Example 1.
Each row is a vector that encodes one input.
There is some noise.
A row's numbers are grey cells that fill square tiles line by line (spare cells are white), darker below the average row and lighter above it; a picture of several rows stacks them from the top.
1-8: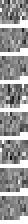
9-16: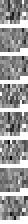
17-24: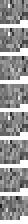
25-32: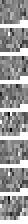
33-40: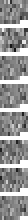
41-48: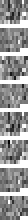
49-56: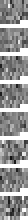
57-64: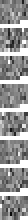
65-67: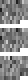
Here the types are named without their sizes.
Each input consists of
a true/false value, together with either a point on a circle, or a fixed value.
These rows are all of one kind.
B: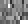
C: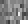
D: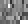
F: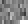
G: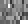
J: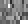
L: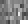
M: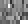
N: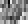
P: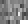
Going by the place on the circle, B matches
D, G, J and M.
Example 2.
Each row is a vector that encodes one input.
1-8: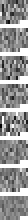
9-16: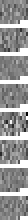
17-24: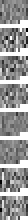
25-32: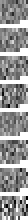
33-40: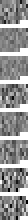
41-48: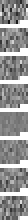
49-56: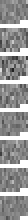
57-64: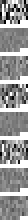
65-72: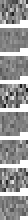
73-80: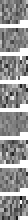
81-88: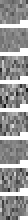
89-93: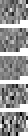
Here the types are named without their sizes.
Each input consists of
either a fixed value, or a point on each of two lines and three true/false values.
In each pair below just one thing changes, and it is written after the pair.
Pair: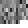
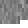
the place on one of the two lines
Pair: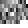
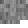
one of the three true/false values
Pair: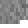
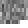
one of the three true/false values
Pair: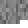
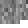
one of the three true/false values
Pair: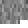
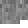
one of the three true/false values
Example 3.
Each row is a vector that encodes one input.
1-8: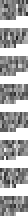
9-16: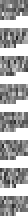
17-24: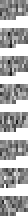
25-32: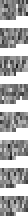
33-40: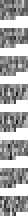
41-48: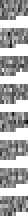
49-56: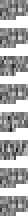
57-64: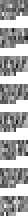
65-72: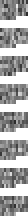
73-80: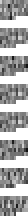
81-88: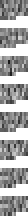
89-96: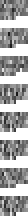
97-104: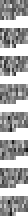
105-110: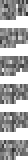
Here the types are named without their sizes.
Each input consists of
either a fixed value, or a node of a tree, or three true/false values.
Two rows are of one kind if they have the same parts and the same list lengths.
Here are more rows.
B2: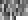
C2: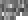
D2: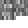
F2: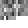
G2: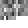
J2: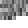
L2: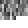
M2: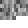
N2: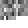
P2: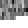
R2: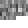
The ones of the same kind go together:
B2, J2, L2, M2, R2
C2, D2, P2
F2, G2, N2

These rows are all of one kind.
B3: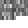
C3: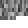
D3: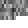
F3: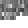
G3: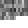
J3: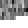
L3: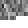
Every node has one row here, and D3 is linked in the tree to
B3, G3 and L3.
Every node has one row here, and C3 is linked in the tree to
L3.
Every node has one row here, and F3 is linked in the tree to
B3.
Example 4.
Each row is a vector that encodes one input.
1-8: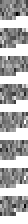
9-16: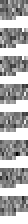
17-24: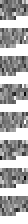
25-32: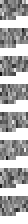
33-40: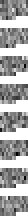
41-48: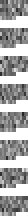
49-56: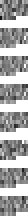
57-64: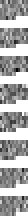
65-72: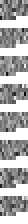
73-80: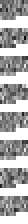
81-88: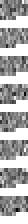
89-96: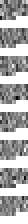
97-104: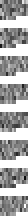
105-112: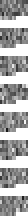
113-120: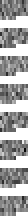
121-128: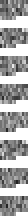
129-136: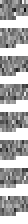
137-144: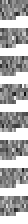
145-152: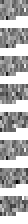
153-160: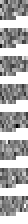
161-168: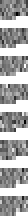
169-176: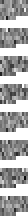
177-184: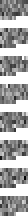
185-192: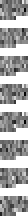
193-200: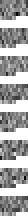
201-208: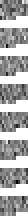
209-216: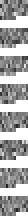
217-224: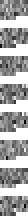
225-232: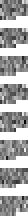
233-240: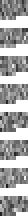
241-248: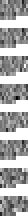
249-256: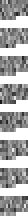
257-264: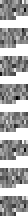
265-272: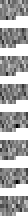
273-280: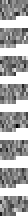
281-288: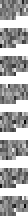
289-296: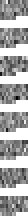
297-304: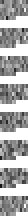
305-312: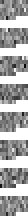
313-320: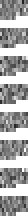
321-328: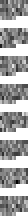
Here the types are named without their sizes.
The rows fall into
2 kinds.
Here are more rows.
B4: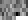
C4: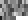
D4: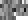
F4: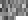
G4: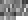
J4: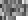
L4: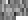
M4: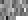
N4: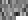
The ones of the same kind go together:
B4, F4, G4, L4, M4, N4
C4, D4, J4

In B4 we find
four true/false values.
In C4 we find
a point on a circle.
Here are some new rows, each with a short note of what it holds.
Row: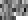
a point on a circle
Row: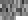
four true/false values
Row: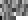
a point on a circle
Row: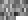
four true/false values
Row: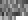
four true/false values
